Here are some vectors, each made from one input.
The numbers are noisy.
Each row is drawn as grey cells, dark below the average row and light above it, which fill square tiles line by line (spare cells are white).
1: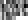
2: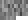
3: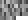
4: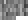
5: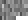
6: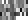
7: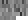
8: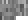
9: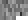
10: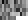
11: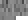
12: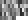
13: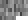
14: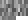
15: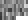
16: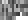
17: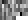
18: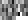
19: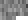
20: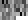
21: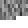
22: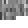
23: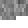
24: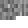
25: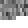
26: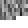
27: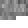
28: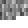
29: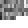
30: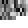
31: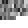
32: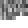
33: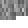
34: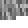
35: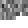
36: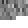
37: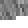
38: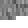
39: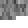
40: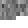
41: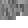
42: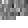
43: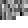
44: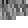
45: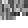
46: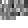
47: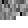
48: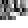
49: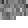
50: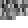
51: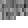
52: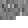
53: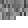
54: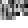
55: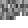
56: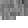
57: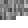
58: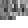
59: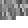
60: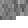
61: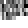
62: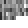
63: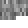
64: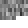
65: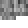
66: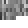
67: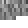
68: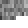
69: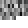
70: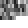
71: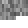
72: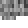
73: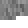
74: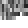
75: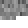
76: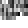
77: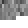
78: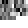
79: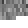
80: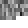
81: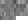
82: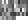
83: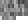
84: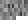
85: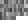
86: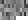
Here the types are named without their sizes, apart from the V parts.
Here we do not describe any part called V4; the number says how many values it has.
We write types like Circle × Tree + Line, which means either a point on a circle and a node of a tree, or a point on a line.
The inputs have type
List(Bool × V4).
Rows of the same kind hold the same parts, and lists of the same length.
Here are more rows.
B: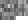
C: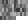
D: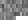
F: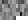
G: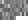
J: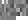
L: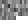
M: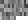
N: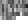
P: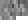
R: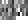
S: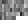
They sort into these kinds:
B, D, F, G, N, P, S
C, J, M
L, R

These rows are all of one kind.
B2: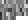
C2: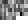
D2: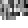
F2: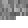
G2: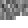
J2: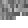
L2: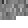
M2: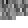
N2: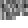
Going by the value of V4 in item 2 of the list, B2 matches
F2, G2 and J2.
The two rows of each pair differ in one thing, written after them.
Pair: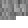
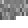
the true/false value in item 1 of the list
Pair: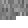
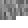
the true/false value in item 1 of the list
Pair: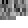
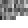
the value of V4 in item 1 of the list
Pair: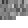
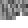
the value of V4 in item 2 of the list
